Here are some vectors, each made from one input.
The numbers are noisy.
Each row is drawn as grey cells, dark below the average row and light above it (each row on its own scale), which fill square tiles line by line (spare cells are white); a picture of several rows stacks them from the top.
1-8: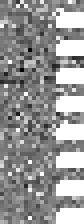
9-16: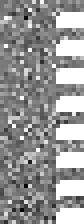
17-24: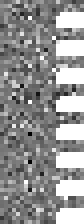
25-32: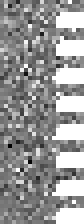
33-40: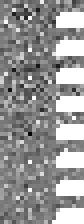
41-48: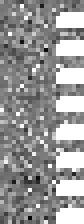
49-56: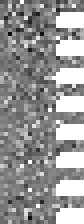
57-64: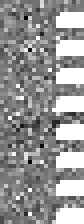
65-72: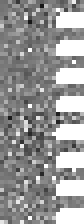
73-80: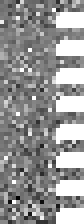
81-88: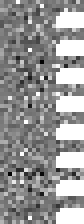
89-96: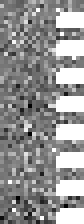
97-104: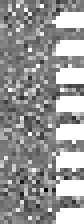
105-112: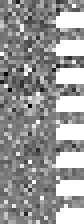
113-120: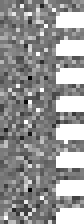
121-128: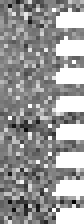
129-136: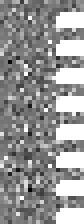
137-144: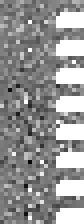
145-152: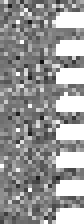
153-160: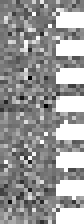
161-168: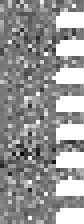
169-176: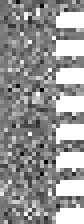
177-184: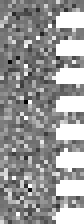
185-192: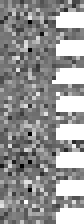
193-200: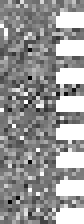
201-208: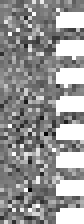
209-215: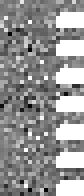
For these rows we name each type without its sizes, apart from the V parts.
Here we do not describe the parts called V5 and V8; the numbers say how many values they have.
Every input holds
either a point on a line, or a true/false value, a value of V5 and a value of V8.
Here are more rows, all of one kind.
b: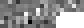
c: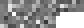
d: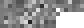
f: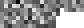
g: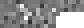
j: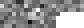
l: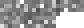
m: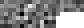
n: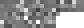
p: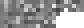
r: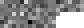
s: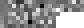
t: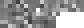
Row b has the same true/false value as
g, n and t.
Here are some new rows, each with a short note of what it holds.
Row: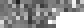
a true/false value, a value of V5 and a value of V8
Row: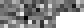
a point on a line
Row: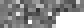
a point on a line
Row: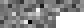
a true/false value, a value of V5 and a value of V8
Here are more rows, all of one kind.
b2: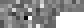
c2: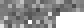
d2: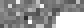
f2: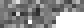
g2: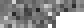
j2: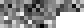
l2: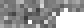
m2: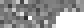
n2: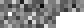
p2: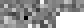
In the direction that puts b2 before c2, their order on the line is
d2, b2, p2, g2, c2, n2, j2, m2, f2, l2.
